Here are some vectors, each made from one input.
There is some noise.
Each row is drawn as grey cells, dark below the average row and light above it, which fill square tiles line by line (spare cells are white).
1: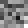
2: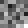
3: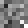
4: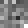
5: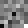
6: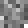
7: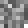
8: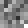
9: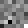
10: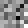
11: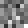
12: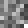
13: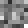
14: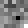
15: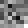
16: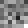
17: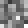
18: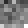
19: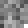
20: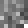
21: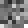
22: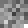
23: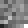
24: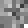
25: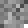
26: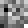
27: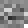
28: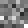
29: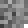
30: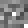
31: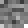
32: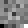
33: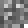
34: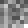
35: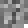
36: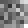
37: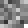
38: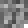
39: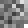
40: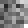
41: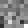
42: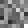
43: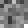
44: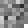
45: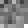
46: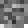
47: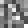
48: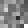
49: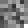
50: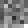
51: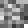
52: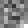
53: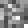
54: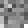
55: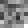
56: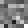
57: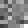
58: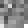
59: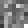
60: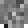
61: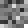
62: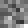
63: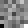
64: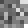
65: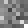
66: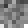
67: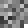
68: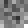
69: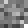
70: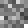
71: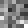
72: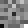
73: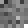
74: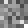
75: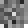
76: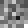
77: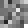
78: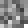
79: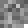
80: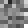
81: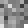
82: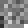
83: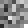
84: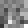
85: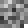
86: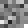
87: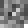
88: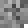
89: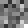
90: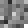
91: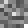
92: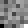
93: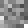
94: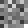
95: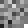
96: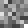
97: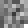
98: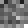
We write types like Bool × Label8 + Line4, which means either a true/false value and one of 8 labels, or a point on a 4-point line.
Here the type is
(Circle10 + Line6) × Line6.
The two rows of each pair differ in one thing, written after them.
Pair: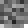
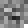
the place on the 10-point circle
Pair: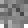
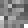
the place on the 10-point circle
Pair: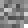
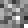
the place on the 10-point circle
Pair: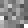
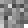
the place on the 10-point circle
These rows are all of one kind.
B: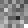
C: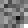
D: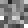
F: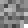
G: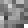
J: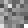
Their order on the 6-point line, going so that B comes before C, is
B, J, C, G, F, D.
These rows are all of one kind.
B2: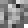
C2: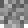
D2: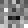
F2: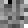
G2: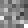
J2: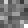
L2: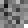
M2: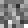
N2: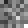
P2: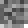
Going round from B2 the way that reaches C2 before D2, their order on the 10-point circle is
B2, C2, M2, P2, N2, L2, D2, F2, J2, G2.
